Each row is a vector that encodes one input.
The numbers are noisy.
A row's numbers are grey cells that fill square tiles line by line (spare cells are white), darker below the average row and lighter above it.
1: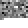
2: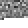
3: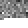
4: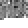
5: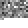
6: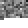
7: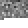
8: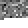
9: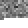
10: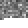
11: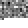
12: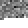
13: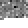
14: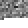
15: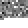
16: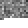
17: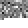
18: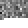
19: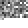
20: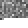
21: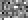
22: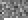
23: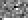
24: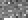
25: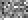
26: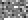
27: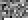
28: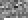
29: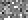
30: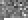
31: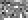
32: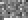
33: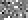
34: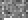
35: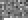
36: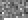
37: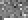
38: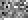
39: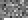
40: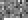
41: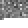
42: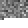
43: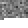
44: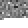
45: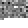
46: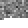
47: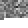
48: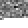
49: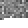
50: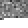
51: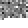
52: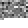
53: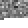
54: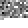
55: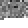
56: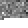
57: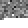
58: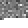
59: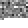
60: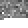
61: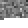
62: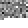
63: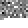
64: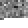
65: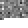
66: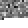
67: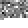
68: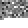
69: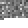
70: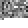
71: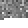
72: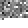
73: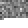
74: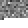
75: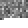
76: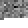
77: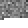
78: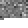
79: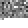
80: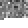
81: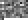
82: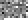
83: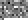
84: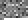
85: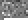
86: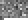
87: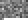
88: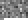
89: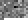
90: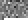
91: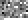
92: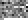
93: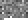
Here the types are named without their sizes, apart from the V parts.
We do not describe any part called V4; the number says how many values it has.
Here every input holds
either a true/false value and a value of V4, or a list of points on a line.
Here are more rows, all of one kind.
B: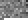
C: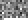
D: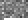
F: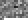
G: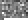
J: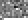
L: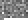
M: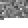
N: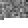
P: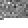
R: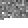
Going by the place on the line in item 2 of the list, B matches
J, N and P.
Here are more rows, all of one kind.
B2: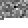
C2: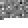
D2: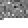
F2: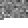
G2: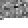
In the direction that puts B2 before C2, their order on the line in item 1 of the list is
G2, B2, D2, F2, C2.
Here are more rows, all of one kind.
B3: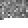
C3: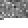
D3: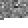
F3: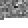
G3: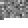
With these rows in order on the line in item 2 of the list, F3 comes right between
B3 and C3.
